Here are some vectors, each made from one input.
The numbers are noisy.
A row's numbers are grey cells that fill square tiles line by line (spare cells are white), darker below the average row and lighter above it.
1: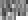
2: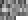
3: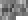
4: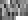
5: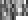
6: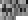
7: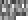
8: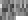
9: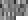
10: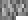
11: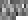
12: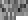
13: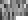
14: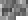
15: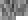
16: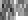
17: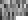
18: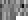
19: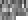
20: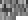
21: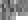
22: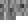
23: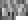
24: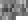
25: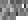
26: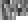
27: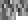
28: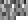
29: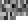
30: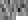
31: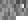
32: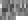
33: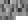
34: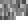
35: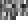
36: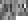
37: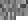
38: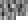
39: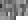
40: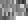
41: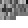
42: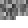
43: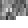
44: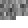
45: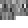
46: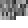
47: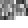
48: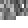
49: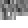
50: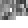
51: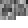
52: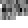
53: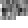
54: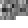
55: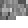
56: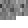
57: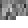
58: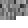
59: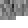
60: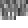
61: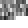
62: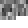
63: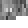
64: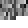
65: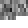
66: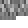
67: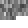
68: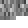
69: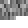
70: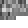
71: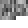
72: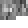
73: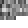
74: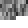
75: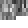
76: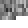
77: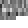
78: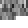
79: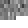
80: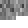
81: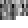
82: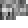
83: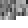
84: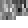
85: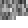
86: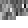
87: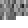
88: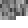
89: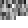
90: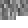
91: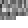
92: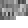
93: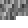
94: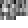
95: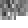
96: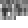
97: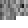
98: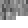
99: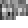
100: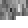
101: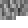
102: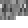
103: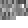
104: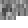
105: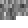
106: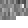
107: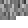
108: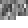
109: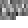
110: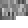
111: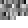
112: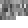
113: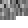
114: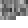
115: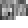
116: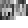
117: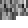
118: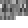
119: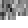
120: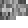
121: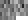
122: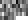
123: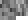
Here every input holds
a point on a 6-point line, together with either one of 6 labels, or a point on a 6-point line.
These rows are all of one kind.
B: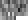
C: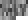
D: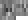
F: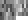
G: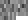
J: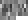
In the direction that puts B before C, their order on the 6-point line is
B, G, C, F, D, J.
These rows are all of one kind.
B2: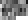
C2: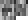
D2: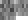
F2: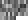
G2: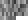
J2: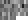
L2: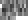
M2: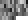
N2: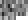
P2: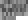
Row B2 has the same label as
G2 and L2.
